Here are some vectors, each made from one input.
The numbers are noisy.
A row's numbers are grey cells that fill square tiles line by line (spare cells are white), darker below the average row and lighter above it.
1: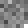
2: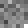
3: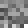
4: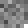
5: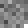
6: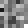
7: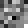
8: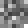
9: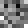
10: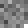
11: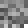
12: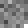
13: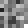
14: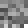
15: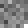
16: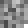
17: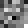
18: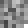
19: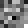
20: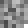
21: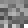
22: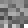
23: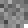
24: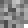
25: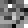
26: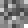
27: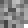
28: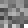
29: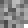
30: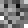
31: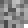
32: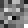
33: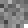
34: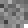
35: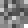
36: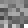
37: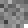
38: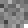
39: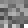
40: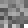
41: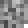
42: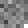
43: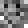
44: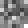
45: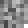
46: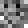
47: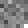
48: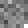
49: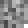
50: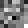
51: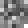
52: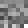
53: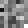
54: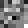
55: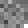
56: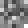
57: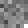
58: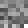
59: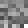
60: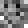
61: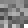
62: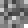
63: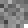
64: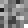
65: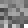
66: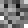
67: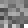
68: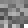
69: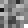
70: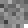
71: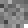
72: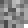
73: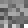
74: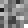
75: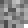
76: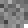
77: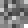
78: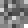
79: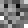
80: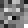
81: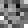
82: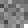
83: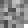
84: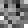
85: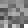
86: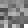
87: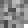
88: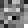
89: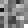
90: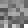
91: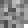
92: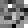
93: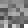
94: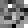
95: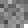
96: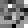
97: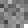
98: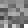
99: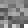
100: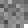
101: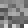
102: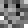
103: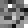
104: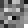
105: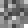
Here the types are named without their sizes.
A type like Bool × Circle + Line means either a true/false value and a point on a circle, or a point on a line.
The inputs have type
Tree.
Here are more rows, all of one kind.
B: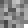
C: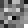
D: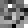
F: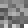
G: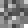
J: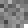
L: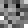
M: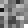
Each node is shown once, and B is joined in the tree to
C and J.
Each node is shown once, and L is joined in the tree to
G.
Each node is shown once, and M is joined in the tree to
F.
